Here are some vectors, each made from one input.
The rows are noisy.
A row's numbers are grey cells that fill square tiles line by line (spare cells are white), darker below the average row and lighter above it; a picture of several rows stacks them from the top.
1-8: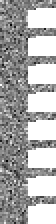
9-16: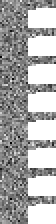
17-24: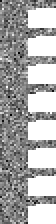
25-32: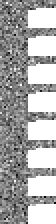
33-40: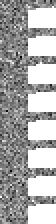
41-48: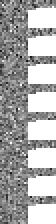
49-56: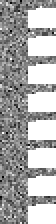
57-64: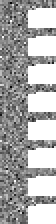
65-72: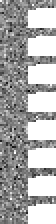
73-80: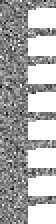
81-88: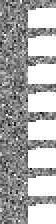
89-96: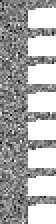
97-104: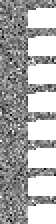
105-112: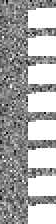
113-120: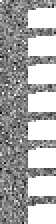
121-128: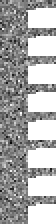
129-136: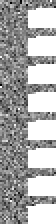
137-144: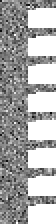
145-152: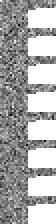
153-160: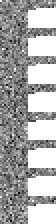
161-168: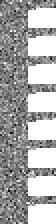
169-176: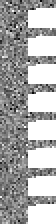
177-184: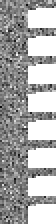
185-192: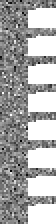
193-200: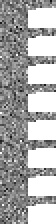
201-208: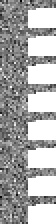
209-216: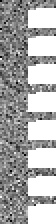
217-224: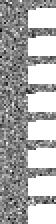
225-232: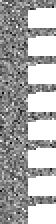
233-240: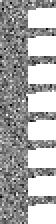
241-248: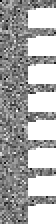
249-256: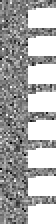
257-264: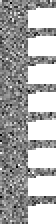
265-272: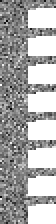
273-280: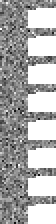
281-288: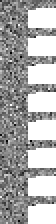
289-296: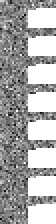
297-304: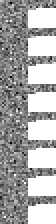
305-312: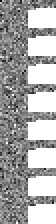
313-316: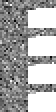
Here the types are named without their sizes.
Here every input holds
five true/false values, together with either a label, or a point on a line.
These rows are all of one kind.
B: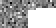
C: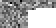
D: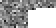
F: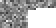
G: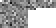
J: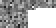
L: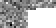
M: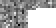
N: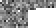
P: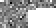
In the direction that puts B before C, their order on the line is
B, P, G, L, F, M, J, C, N, D.
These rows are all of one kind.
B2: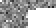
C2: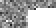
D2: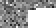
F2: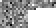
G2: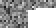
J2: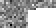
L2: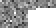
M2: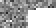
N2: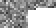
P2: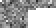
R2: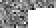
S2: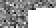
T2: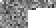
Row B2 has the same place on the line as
C2, L2, M2 and N2.
